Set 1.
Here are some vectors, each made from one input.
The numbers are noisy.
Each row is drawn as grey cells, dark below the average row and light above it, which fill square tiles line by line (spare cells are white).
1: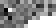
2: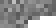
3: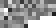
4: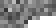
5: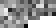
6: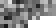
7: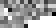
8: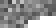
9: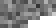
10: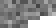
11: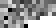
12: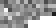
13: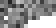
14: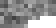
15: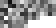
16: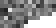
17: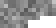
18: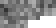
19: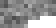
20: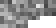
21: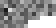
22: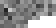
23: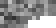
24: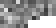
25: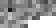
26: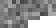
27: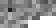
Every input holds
one of 5 labels.
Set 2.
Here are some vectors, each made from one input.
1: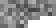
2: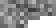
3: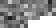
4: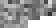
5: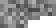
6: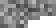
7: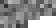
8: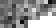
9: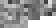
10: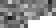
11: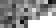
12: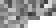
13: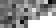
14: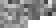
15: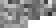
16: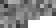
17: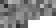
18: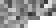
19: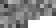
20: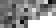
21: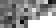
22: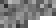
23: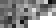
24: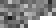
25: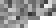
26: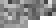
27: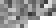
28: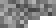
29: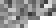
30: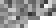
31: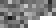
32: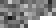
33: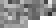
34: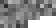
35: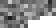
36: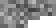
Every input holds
a point on a 6-point line.
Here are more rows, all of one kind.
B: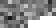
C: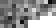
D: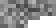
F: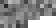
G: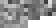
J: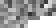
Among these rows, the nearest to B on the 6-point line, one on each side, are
C and F.
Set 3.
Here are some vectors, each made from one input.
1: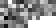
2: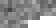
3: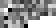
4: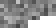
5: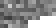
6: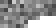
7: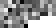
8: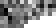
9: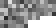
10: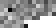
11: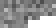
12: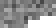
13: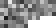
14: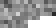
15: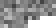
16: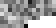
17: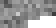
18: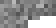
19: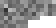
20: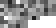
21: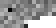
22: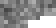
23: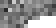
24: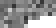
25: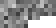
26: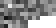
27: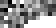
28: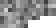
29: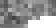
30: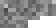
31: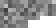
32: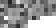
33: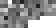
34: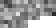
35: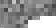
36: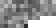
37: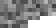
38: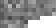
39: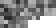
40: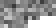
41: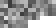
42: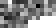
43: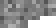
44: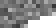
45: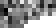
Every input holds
one of 7 labels.
